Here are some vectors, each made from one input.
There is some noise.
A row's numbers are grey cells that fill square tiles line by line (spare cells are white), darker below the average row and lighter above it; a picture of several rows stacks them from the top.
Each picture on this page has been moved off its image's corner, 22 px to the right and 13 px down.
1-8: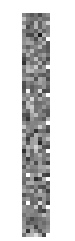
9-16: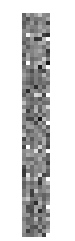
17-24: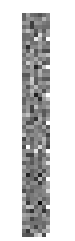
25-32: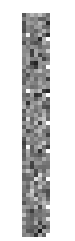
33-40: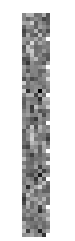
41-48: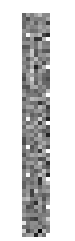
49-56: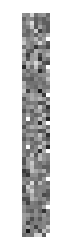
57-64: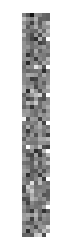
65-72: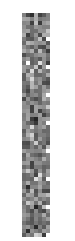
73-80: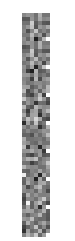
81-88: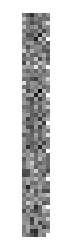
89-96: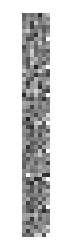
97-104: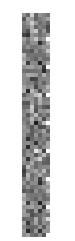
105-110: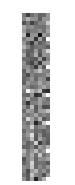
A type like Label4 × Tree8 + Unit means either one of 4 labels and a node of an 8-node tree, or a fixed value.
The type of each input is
(Bool × Bool × Bool + Unit) × Line5 + List3(Line4).
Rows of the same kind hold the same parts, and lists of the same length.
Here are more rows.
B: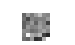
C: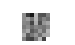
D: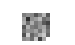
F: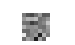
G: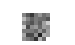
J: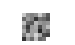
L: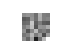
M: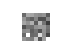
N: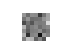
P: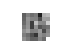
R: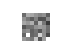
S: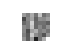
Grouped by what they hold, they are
B, L, S
C, G
D, M, R
F, N
J
P

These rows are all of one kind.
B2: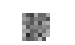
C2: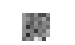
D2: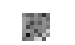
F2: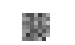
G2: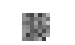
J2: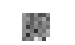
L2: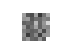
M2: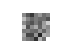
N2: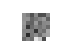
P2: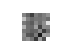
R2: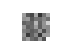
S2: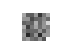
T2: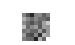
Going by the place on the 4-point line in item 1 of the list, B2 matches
F2 and G2.
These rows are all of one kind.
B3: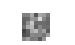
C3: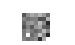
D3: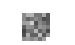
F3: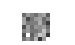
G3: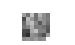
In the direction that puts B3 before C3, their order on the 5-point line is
G3, B3, D3, F3, C3.
